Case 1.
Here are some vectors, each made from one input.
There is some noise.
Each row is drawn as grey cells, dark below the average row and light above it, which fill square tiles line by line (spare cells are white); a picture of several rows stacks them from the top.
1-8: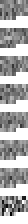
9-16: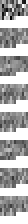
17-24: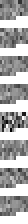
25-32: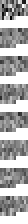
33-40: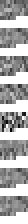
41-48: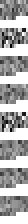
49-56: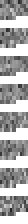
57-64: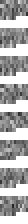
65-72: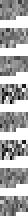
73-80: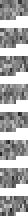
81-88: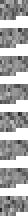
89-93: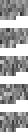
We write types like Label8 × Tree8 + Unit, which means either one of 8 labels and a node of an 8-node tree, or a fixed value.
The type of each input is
List2(Line10).
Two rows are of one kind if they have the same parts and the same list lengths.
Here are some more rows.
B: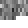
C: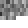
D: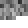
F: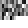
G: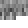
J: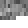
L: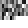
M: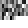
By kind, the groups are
B, C, G
D, J
F, L, M

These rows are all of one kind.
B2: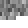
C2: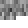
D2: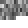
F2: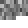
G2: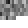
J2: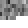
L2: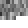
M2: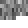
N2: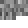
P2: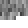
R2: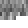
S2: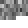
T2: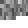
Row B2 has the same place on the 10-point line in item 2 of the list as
C2, F2, P2 and R2.
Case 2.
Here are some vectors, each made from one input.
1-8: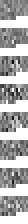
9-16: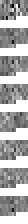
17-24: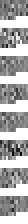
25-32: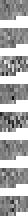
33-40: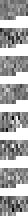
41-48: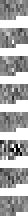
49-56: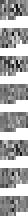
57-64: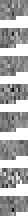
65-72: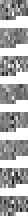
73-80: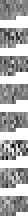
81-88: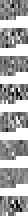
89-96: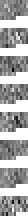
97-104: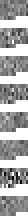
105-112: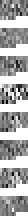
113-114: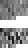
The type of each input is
Bool × Line8.
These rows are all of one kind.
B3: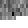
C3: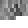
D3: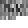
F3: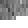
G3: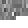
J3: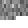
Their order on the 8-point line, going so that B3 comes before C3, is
B3, F3, D3, G3, C3, J3.
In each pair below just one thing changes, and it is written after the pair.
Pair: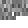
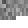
the true/false value
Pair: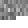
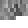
the true/false value
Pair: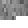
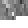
the true/false value
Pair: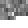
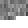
the true/false value
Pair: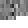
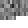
the true/false value
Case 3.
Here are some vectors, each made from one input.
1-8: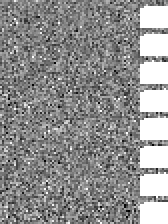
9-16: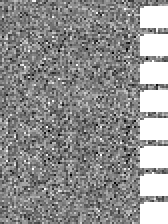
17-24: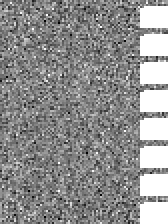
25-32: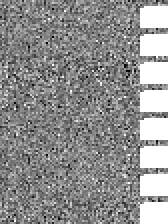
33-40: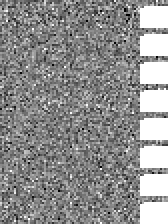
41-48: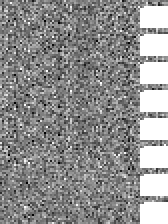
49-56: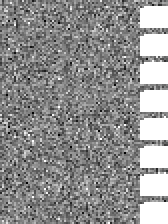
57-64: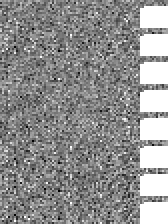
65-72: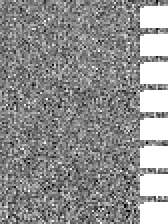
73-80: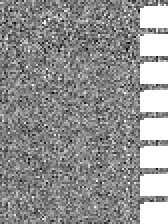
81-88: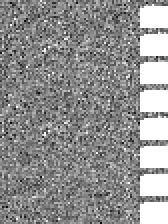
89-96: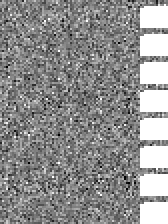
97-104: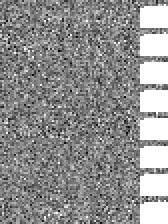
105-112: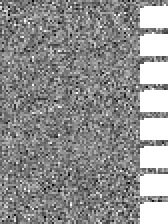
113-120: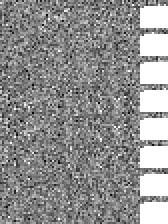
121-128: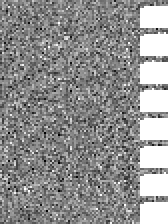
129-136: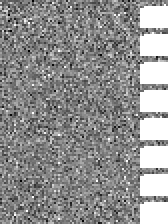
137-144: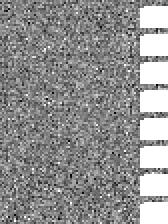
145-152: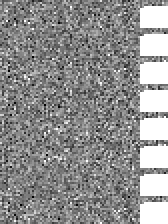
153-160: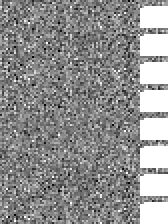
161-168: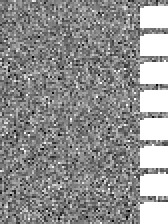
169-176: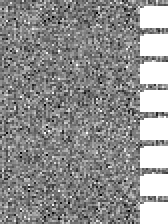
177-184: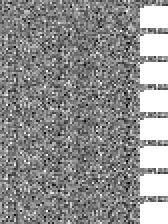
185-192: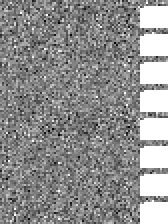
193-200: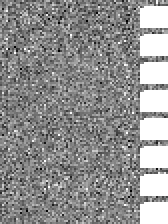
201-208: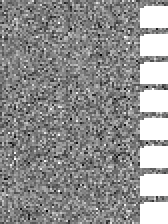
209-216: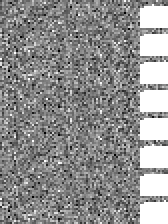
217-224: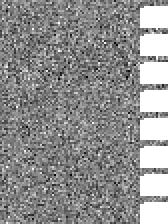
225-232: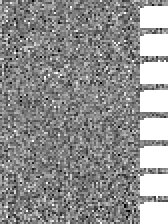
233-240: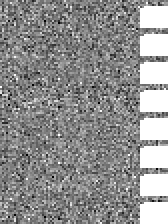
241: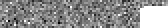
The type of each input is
(Circle15 + Unit) × Line15.
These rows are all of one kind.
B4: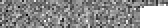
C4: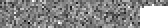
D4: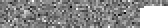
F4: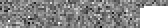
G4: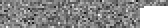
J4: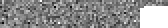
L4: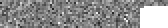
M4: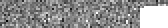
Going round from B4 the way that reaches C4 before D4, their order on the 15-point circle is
B4, J4, C4, D4, M4, L4, G4, F4.
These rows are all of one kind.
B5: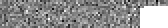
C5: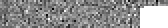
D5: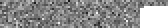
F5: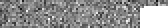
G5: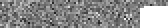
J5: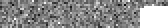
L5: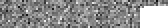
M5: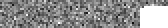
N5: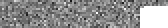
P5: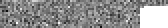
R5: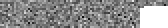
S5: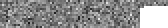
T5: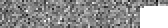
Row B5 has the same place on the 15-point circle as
C5, G5, R5 and S5.
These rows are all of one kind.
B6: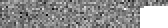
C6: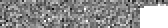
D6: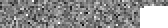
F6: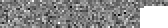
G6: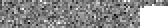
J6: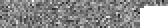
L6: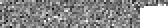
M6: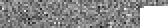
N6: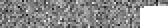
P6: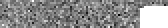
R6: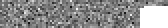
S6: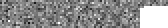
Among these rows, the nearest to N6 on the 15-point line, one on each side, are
B6 and C6.
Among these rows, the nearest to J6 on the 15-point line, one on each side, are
M6 and S6.
